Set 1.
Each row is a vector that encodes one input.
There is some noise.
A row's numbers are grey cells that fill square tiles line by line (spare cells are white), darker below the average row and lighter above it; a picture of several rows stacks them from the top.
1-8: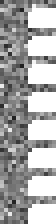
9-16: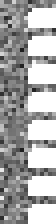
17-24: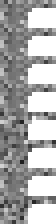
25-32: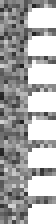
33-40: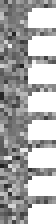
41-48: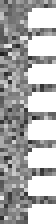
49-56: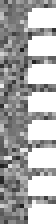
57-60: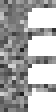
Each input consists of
one of 11 labels.
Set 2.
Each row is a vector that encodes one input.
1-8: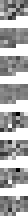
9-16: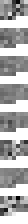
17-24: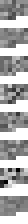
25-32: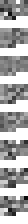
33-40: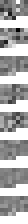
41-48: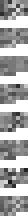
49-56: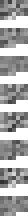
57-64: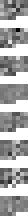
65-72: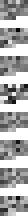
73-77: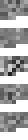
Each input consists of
a point on a 14-point line.
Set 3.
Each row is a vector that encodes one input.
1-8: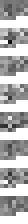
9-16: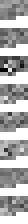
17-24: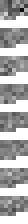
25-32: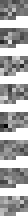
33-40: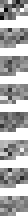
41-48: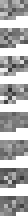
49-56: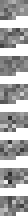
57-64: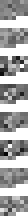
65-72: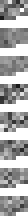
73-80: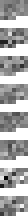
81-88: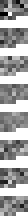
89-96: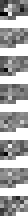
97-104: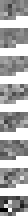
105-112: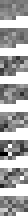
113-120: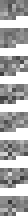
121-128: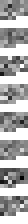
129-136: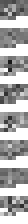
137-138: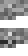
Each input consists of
a point on a 13-point line.
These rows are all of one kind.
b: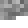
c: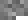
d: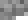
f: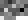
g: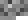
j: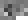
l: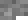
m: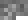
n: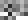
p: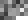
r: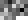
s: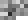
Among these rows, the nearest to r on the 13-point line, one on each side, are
f and m.
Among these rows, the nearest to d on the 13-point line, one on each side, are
b and g.
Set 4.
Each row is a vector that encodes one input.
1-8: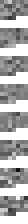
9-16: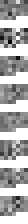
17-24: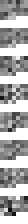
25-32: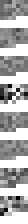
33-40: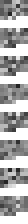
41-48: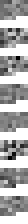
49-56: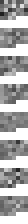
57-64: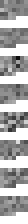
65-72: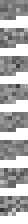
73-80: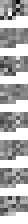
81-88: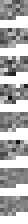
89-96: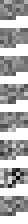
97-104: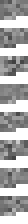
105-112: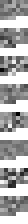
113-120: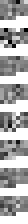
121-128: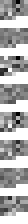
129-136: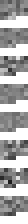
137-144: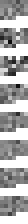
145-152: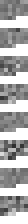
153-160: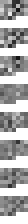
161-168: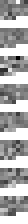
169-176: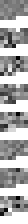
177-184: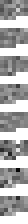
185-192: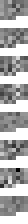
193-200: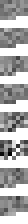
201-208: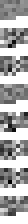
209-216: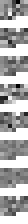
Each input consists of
a point on an 18-point line.
